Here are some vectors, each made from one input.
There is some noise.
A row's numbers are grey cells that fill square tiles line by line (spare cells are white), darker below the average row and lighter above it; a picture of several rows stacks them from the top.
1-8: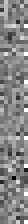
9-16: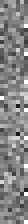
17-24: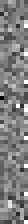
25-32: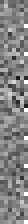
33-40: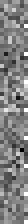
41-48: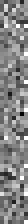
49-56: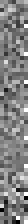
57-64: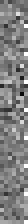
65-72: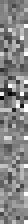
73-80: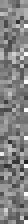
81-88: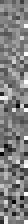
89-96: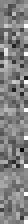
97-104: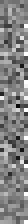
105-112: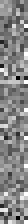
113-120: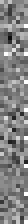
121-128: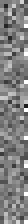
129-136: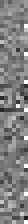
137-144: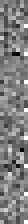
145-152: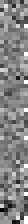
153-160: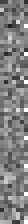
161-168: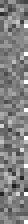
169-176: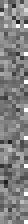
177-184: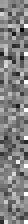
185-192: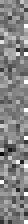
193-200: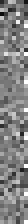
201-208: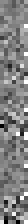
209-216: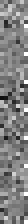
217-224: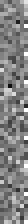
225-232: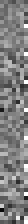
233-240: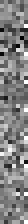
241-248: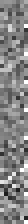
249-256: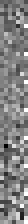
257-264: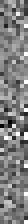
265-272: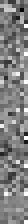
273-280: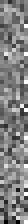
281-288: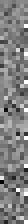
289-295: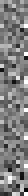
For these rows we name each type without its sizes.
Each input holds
a point on a line, together with either a point on a circle, or a point on a line.
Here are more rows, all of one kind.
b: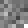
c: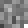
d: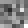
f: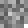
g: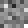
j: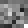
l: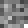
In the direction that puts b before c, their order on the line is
b, l, g, d, f, j, c.
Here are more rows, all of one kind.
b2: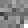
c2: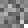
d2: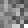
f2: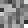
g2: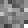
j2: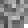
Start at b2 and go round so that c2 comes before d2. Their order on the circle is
b2, c2, f2, d2, j2, g2.
